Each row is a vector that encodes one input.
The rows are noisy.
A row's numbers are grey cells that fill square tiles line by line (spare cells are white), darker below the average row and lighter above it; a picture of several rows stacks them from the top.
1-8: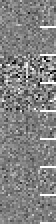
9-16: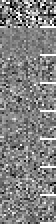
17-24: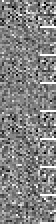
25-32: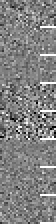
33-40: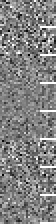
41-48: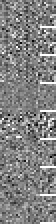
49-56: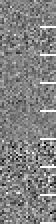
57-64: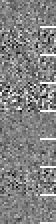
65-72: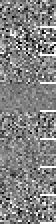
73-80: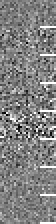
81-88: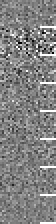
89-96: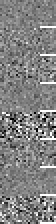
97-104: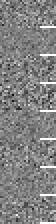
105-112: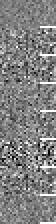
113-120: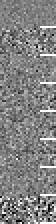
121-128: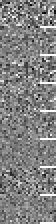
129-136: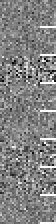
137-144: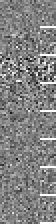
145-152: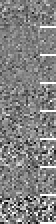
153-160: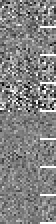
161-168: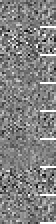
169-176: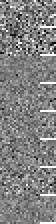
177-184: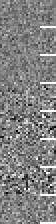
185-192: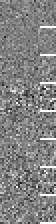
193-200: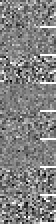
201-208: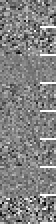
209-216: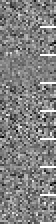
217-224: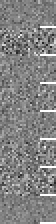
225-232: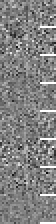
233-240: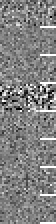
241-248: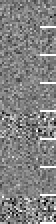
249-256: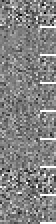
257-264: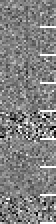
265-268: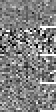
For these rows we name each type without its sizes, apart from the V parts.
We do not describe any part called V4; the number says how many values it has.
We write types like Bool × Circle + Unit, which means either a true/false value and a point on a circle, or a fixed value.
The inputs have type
Label × (Label + Line) + V4 × V4.
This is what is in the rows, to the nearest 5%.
About 80% of them hold a label, together with either a label, or a point on a line. The rest hold two values of V4.
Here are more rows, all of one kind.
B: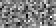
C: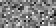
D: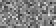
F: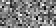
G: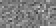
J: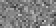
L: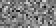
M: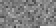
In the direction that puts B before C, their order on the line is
M, G, L, D, B, J, C, F.
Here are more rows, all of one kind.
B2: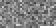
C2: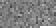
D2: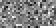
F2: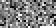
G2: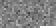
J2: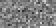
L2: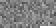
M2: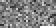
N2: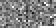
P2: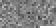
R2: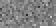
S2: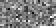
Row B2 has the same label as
F2 and G2.
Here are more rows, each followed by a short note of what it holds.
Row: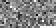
two values of V4
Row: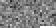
a label and a point on a line
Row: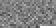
a label and a point on a line
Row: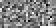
two values of V4
